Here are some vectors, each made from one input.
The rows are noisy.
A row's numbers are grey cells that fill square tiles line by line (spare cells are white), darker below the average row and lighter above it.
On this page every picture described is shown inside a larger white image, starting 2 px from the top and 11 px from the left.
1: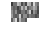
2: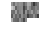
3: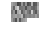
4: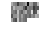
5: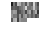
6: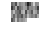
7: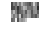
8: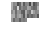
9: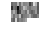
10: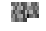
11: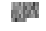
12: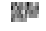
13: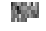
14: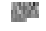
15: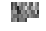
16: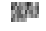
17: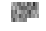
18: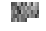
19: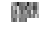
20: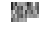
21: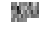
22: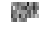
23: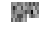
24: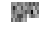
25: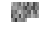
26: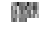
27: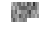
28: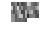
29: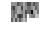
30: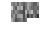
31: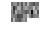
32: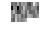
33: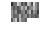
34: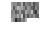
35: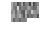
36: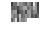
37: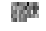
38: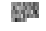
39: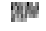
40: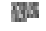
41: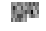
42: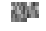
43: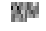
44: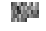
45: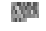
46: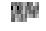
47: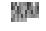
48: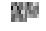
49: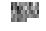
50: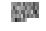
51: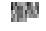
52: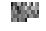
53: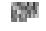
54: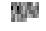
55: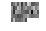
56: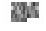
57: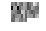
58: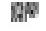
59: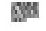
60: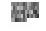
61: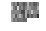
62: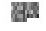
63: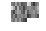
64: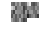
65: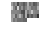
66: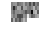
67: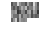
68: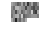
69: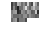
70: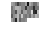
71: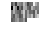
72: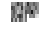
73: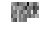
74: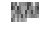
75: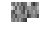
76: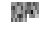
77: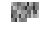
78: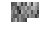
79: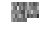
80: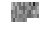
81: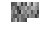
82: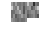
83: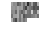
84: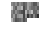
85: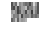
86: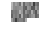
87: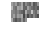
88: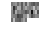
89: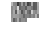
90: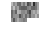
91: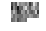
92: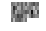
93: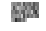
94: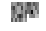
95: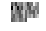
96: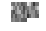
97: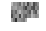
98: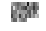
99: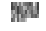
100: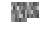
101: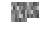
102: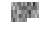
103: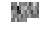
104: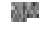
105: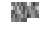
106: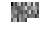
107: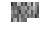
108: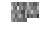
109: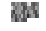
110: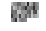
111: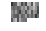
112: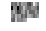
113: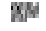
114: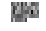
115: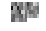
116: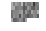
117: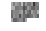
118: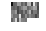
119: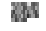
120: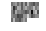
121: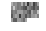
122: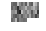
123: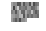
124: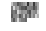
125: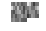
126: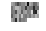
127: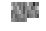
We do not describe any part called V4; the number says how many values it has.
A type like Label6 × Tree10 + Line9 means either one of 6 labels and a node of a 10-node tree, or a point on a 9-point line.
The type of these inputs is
(Bool × Bool × Bool + List2(V4)) × Line5.
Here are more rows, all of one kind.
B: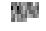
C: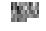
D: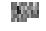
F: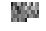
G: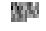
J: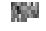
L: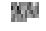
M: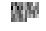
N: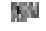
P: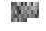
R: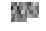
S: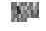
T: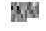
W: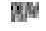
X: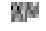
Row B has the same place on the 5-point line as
G, L, R and T.
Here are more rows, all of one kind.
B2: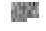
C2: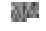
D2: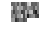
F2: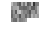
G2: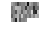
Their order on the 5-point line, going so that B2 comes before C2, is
G2, F2, B2, C2, D2.
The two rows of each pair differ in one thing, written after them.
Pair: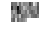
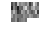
the value of V4 in item 1 of the list
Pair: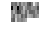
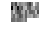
the value of V4 in item 1 of the list
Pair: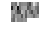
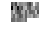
the value of V4 in item 1 of the list
